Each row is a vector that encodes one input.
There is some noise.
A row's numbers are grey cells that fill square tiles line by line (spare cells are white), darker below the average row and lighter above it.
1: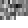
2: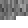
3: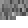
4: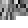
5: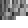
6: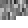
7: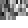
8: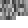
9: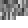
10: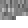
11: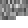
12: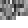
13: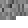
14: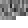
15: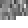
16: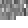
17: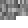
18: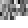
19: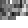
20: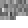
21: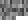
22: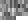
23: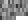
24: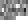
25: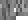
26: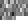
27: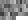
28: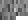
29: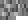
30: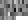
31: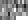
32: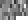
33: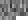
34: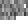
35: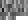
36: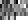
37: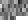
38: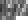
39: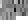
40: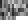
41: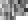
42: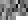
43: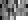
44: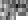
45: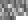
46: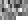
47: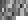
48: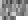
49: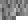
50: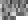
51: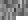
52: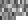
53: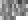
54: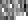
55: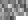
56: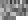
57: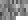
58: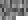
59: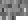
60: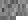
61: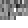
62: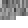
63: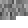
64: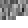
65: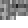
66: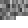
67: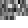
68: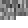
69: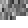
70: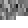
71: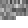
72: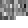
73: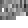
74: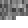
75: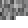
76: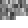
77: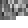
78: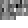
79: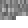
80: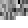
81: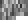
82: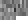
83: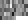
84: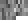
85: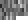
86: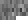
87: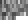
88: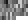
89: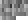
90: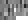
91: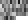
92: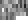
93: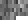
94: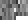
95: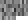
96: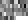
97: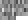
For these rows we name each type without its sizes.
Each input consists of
a label, together with either a point on a line, or a node of a tree.
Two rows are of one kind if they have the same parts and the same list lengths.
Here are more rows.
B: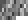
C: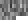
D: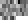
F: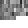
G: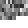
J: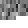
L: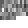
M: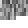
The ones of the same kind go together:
B, F, G, J, L
C, D, M

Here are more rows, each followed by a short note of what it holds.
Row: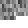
a label and a point on a line
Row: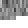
a label and a node of a tree
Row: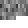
a label and a point on a line
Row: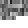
a label and a node of a tree
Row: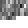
a label and a point on a line
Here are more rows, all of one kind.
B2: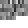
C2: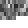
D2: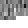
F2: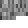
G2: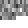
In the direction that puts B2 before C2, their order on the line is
D2, F2, G2, B2, C2.
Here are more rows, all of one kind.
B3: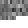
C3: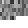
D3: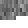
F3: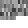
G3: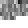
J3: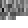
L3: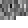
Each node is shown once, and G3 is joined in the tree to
F3.
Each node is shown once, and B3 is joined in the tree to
D3 and L3.
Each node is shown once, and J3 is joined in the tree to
C3.
